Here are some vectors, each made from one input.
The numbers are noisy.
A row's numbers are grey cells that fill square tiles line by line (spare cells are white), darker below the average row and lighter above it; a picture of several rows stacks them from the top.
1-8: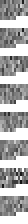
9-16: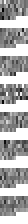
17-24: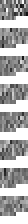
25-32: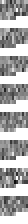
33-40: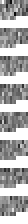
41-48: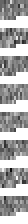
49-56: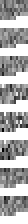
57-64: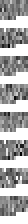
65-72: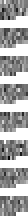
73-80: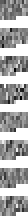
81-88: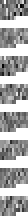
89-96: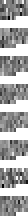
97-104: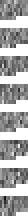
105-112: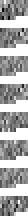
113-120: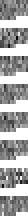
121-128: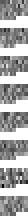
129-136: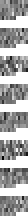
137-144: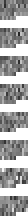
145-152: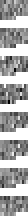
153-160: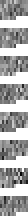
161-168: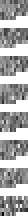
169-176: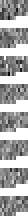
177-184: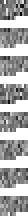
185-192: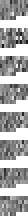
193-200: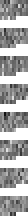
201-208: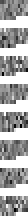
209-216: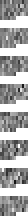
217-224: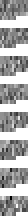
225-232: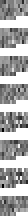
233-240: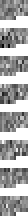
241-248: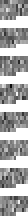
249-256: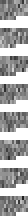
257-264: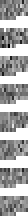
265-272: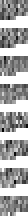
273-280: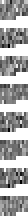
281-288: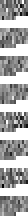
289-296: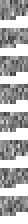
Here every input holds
a point on a 10-point line, together with either a point on a 6-point circle, or a point on a 10-point line.
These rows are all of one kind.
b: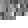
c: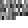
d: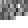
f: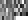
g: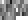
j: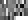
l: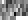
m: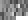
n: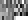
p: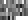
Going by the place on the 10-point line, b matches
d, f, l and m.
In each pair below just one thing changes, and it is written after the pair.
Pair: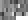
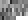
the place on the 10-point line
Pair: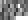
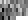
the place on the 10-point line
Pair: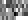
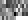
the place on the 10-point line
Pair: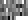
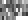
the place on the 6-point circle
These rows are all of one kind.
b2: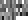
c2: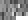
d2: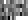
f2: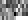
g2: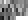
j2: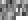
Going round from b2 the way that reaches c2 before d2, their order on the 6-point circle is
b2, f2, j2, c2, g2, d2.
